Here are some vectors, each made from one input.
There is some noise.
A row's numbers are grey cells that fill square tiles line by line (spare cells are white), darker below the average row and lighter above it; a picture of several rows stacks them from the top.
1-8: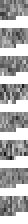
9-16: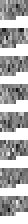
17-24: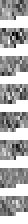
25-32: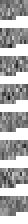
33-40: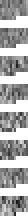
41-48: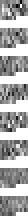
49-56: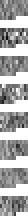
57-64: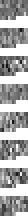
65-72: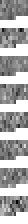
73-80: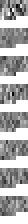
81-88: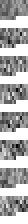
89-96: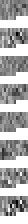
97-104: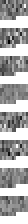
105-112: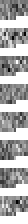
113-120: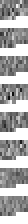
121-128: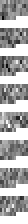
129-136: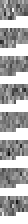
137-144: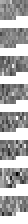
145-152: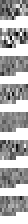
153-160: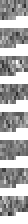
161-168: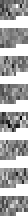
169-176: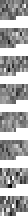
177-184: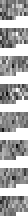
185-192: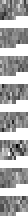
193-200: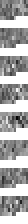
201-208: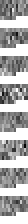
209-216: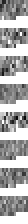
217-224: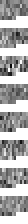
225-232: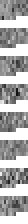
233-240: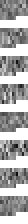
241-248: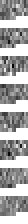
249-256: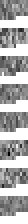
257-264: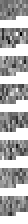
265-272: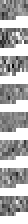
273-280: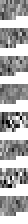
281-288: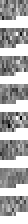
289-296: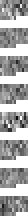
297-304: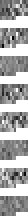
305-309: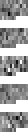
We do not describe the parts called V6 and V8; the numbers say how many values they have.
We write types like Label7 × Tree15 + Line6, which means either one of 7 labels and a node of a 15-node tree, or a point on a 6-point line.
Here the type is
(Line9 × V6 + V8) × Line18 + Line16.
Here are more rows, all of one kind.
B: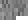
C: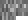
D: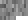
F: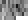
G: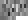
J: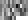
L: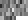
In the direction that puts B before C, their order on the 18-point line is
J, L, G, B, F, D, C.
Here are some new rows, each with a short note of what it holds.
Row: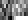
a point on an 18-point line and a value of V8
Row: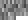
a point on a 16-point line
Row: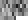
a point on a 9-point line, a point on an 18-point line and a value of V6
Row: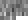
a point on an 18-point line and a value of V8
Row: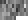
a point on an 18-point line and a value of V8
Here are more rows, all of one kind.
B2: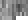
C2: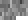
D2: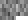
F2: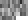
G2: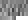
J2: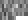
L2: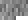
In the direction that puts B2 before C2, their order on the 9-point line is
G2, F2, L2, J2, B2, D2, C2.
